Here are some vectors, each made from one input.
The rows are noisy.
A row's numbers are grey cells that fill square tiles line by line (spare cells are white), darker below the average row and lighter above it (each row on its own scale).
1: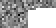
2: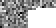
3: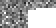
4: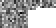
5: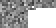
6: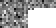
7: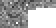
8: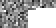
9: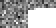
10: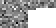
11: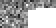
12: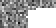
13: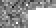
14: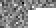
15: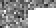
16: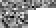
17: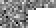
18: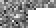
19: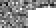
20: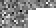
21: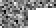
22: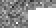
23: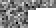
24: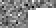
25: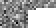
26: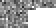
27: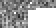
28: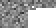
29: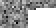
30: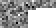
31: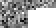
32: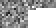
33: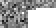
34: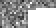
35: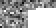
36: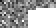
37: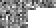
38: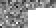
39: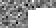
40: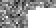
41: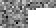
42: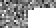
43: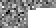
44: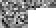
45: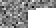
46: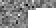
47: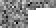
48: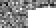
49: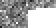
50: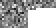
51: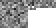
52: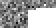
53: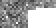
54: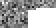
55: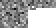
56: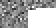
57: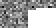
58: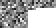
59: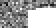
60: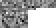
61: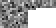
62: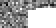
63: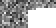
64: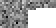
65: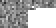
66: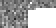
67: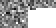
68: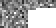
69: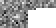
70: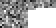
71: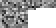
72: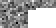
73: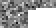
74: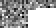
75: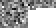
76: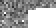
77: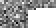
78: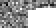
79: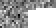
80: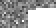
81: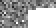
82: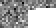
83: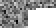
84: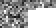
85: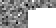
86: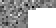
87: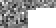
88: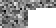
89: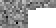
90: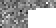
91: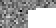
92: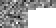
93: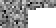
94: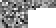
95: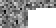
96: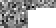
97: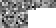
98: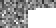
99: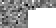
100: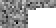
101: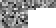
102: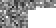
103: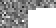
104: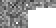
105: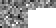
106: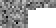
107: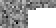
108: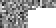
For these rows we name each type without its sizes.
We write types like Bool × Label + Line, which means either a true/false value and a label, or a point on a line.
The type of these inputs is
List(Line).
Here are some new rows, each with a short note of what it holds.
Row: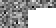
a list of one item
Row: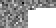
a list of two items
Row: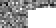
the empty list
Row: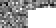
the empty list
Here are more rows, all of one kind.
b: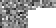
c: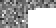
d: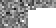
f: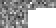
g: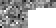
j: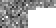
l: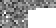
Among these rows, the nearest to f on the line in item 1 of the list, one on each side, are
c and d.
